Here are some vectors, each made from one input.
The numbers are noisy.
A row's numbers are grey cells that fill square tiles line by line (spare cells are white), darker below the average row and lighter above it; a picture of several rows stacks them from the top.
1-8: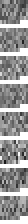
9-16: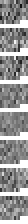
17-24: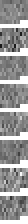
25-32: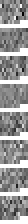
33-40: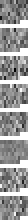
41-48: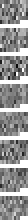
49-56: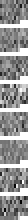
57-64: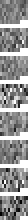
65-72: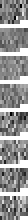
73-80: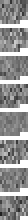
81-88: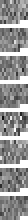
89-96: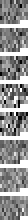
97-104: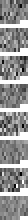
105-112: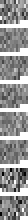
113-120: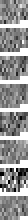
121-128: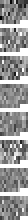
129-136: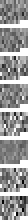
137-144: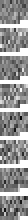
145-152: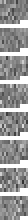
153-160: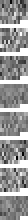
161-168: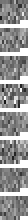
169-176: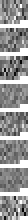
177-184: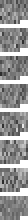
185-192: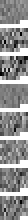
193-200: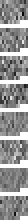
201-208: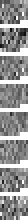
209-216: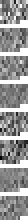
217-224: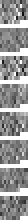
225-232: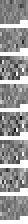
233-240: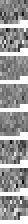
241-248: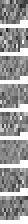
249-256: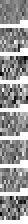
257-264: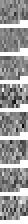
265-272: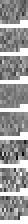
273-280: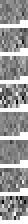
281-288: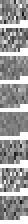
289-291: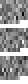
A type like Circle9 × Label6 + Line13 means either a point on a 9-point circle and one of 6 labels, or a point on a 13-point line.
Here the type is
Line4 × (List2(Line6) + Tree11) + Tree10 × Tree10.
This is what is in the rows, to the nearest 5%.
About 80% of them hold a point on a 4-point line, together with either a node of an 11-node tree, or a list of up to two points on a 6-point line. The rest hold a node of each of two 10-node trees.
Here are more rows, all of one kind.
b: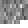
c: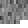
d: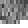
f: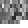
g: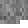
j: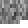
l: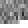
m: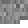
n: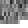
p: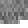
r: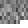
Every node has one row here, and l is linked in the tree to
g, m and r.
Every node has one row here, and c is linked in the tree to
n.
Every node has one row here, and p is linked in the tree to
n.
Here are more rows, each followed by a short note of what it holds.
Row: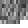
a point on a 4-point line, together with a list of one item
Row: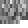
a point on a 4-point line and a node of an 11-node tree
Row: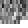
a point on a 4-point line, together with a list of two items
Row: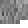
a point on a 4-point line, together with the empty list
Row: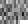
a point on a 4-point line, together with a list of one item
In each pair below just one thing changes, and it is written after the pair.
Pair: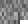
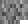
the place on the 6-point line in item 2 of the list
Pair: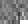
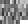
the place on the 6-point line in item 1 of the list
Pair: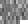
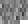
the place on the 6-point line in item 2 of the list
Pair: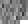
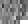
the place on the 6-point line in item 2 of the list
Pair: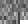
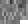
the place on the 4-point line
